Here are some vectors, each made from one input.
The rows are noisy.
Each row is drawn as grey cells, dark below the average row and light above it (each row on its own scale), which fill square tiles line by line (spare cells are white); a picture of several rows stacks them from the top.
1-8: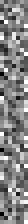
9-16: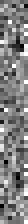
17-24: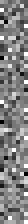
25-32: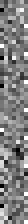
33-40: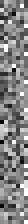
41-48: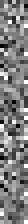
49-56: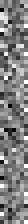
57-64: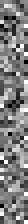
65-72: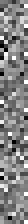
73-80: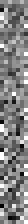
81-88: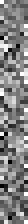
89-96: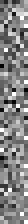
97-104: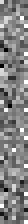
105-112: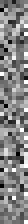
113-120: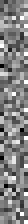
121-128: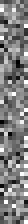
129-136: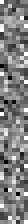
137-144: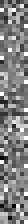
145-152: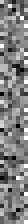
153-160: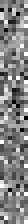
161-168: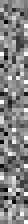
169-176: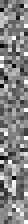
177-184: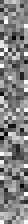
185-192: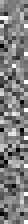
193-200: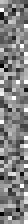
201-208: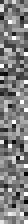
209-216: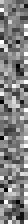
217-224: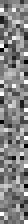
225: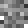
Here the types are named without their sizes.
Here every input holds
a point on a line and a node of a tree.
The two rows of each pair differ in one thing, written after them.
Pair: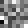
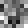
the node of the tree
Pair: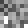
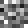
the place on the line
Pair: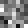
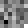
the node of the tree
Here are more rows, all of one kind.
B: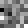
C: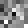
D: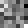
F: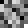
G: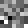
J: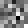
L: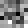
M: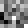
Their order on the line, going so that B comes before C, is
M, F, L, D, G, B, C, J.
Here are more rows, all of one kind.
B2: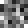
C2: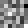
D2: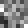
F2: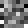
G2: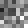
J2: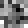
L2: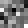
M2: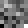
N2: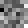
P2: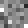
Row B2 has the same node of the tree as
F2 and L2.
